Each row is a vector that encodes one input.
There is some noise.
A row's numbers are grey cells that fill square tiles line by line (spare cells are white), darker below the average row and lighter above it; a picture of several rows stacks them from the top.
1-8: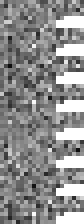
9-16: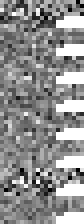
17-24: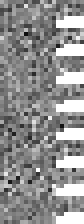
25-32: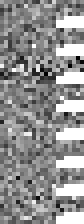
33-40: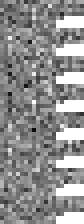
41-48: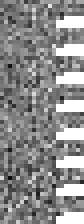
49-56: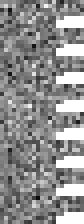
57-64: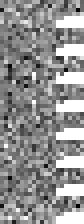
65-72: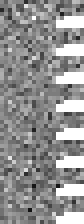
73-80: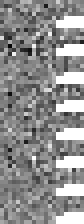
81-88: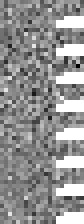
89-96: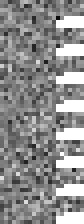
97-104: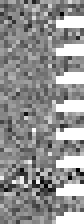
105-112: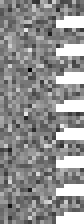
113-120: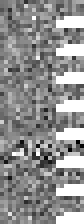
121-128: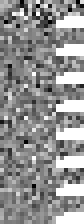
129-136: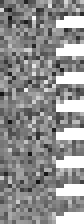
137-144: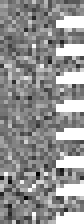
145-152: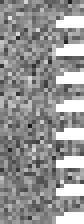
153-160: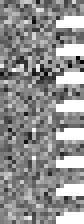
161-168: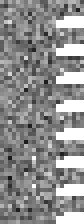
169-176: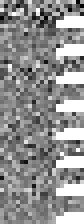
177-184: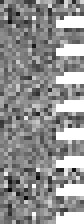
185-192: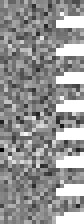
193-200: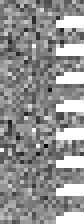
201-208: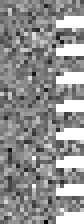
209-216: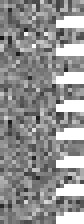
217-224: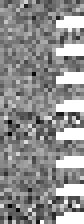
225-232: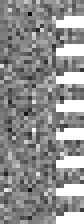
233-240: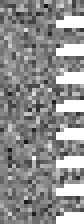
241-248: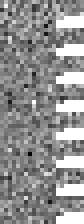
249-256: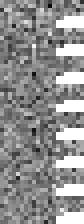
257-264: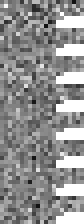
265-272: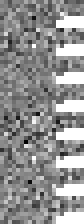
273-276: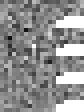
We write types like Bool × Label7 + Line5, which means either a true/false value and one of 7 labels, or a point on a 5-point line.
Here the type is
List2(Line13).
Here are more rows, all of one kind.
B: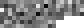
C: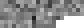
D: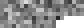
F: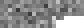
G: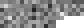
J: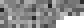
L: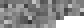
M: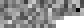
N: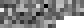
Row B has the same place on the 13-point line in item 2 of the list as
C and M.
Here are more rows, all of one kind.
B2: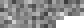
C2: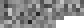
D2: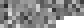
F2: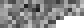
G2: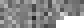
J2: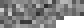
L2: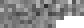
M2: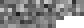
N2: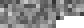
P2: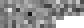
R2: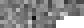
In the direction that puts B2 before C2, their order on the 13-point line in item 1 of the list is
B2, G2, R2, F2, N2, D2, C2, J2, L2, P2, M2.
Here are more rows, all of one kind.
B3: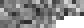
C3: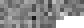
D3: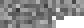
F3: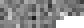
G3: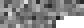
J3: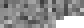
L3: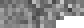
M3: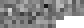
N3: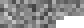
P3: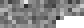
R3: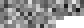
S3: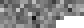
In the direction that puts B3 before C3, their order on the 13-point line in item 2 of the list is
N3, B3, J3, D3, R3, P3, G3, F3, M3, C3, L3, S3.
